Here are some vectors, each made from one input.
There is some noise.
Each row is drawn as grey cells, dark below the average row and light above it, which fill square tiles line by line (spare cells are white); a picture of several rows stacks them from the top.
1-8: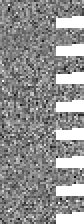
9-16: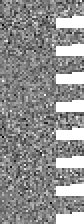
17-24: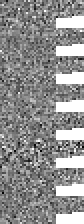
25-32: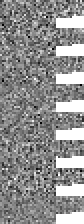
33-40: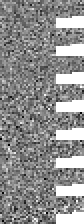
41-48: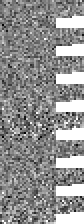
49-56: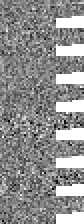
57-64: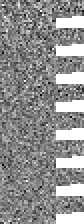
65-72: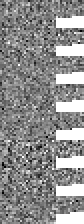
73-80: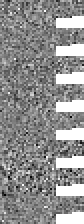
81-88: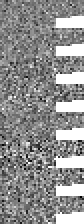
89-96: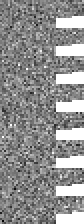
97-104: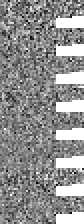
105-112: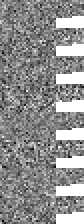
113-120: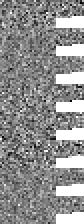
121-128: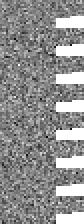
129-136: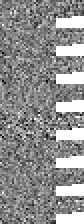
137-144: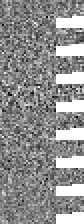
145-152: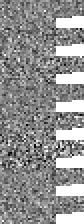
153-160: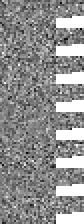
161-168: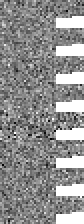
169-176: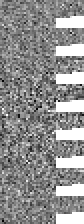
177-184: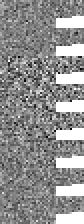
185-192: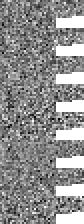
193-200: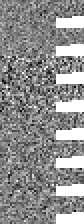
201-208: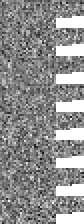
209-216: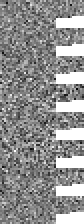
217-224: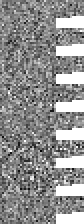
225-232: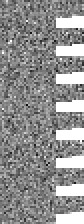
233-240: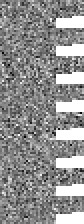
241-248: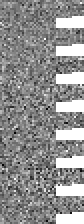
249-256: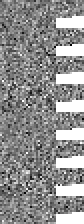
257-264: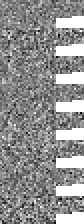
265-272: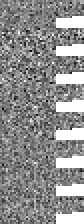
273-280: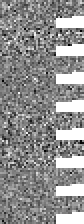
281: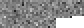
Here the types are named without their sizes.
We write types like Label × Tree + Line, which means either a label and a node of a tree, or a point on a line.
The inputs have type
(Bool × Circle + Unit) × Circle.
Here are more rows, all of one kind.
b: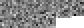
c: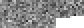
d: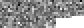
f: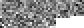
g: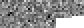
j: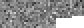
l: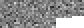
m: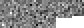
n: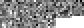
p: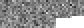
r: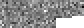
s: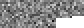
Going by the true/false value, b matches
l, m and s.
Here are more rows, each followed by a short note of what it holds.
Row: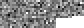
a point on each of two circles and a true/false value
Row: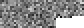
a point on each of two circles and a true/false value
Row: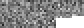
a point on a circle
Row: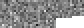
a point on each of two circles and a true/false value
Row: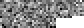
a point on a circle
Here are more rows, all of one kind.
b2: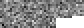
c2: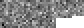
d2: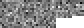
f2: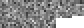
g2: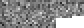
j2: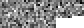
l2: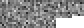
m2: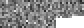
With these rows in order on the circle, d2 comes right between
c2 and g2.
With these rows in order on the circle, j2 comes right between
f2 and l2.
